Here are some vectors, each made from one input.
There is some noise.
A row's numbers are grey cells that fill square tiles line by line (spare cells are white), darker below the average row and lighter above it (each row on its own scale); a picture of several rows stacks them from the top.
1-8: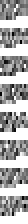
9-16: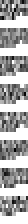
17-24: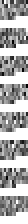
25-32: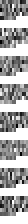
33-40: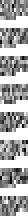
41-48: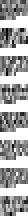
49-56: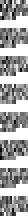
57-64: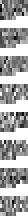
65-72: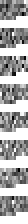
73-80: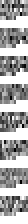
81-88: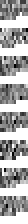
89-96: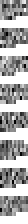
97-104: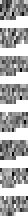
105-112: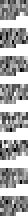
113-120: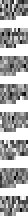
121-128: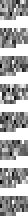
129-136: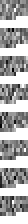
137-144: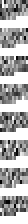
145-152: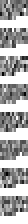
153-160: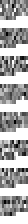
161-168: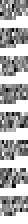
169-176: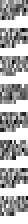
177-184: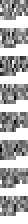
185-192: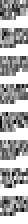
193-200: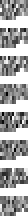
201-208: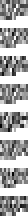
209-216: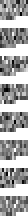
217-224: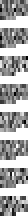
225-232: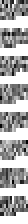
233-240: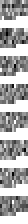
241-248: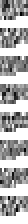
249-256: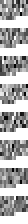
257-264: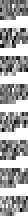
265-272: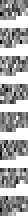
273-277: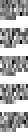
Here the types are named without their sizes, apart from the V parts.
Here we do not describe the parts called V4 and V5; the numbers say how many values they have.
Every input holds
a label, together with either a label and a value of V5, or a value of V4.
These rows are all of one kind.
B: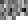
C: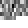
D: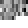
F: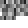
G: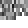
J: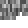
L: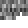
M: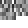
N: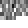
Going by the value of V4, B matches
D, G and N.
